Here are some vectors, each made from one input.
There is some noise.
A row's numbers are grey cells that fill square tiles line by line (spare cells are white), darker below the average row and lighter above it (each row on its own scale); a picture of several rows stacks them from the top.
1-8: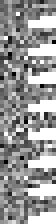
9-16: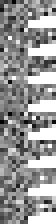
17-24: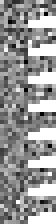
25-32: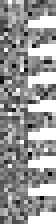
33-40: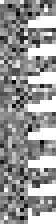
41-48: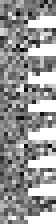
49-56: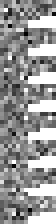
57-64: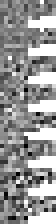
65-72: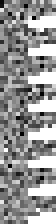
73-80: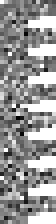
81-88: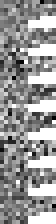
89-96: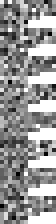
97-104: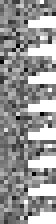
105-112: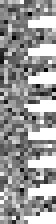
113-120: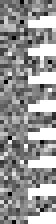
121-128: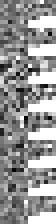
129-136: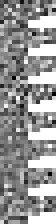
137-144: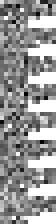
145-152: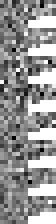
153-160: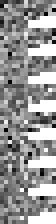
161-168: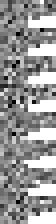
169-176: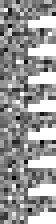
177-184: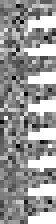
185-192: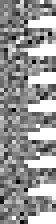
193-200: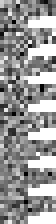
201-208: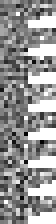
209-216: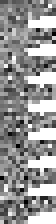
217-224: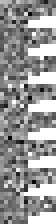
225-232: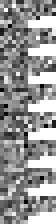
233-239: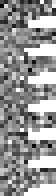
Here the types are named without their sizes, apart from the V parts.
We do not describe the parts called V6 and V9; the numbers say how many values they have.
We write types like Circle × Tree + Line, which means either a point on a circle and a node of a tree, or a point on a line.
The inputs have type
Bool × (Line + V9) + V6.
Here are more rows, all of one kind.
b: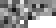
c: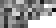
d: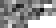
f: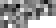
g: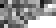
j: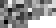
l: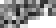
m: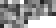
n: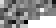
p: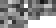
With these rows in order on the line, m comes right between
g and p.
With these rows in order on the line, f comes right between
b and p.
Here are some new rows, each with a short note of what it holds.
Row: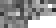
a point on a line and a true/false value
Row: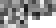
a true/false value and a value of V9
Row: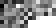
a true/false value and a value of V9
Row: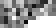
a point on a line and a true/false value
